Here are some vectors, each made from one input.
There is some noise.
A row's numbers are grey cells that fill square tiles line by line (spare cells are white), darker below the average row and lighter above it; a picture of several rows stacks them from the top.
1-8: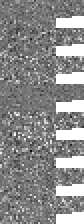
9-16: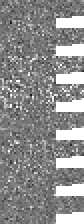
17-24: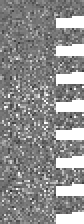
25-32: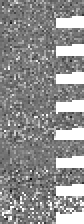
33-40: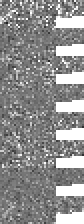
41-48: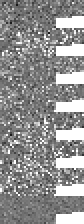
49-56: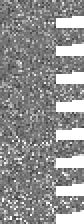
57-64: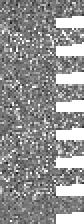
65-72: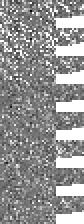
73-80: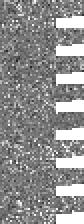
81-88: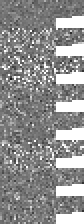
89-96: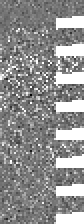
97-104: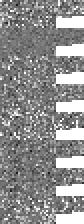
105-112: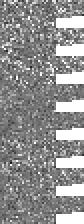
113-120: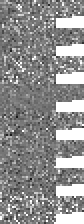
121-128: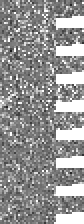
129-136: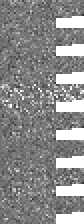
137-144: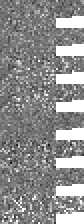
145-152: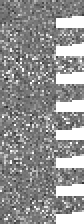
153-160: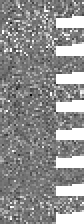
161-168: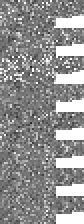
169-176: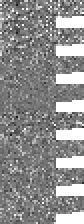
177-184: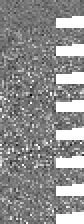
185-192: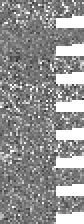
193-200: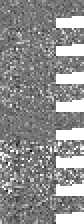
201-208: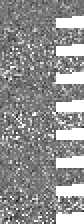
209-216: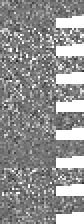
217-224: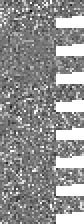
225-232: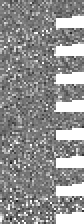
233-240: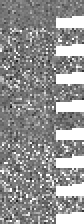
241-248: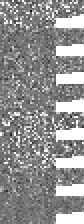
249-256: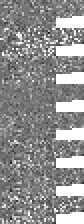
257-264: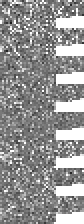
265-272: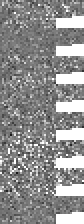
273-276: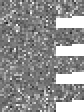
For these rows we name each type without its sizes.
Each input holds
either a point on a circle and five true/false values, or a point on a line.
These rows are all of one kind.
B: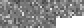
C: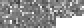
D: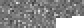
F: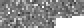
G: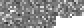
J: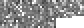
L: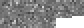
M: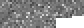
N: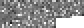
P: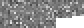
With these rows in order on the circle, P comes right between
F and J.
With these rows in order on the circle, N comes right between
B and D.
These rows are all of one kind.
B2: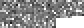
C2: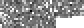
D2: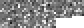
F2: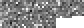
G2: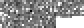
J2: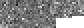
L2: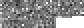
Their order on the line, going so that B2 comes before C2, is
J2, B2, D2, L2, C2, G2, F2.
